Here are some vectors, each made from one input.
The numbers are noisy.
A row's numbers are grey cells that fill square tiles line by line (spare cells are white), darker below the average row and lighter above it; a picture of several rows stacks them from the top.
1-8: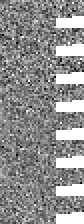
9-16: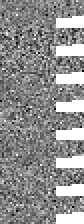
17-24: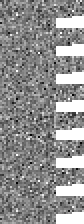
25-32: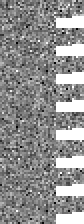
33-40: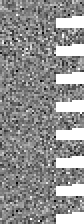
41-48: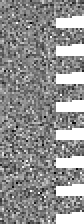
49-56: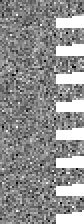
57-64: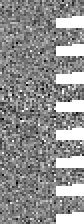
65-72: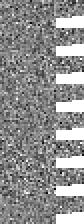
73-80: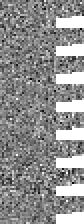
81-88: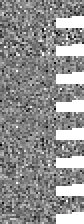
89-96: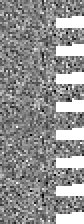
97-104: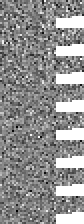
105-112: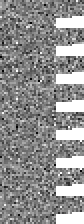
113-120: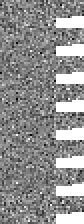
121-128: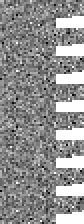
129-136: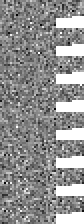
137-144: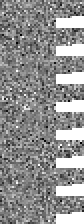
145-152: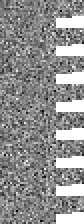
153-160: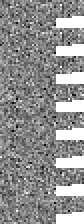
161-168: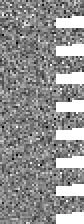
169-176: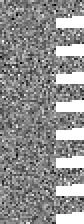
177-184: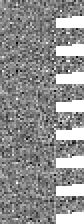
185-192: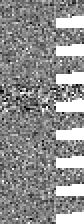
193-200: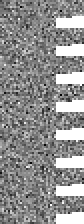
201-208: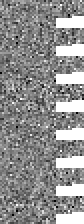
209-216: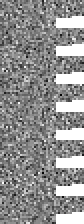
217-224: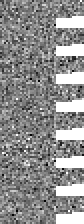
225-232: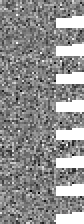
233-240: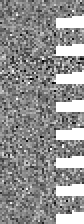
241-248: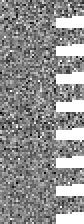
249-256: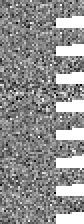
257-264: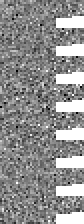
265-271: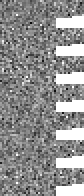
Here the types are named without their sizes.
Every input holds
either a label, or four true/false values.
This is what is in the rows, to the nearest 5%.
About 25% of them hold a label. The rest hold four true/false values.
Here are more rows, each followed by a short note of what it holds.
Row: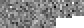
four true/false values
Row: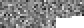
a label
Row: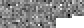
four true/false values
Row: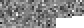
four true/false values
